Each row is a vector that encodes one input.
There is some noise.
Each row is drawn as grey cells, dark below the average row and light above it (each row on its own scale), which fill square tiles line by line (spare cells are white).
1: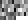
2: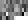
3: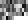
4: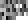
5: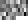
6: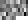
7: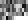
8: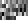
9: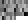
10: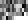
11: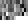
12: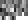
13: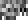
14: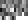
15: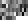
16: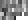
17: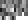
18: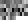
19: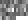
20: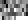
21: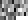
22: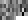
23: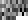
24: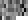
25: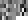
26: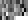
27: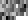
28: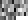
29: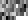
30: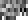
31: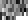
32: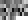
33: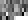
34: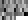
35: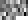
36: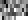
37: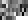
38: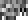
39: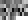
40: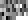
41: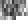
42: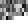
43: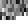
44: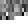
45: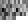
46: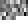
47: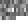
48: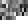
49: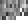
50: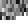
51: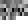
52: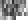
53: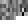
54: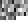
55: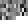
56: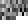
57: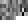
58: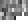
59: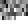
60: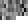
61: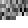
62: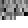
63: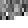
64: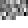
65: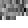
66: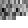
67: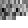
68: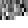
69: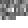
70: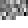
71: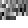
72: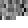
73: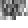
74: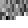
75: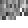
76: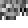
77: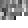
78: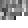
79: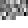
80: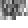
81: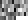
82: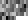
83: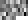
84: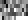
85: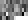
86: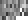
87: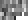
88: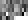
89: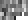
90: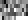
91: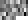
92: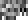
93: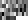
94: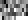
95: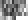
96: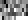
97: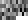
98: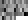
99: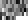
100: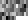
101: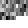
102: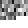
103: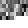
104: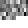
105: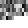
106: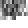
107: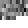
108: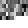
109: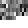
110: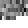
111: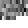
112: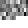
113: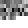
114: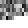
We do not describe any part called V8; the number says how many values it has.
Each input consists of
either one of 11 labels, or a true/false value and a value of V8.
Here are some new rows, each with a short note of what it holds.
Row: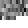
a true/false value and a value of V8
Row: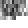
one of 11 labels
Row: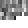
one of 11 labels
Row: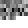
one of 11 labels
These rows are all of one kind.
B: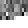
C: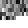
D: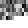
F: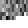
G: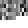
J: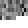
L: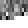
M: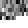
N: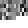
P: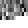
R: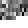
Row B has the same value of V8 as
F and L.
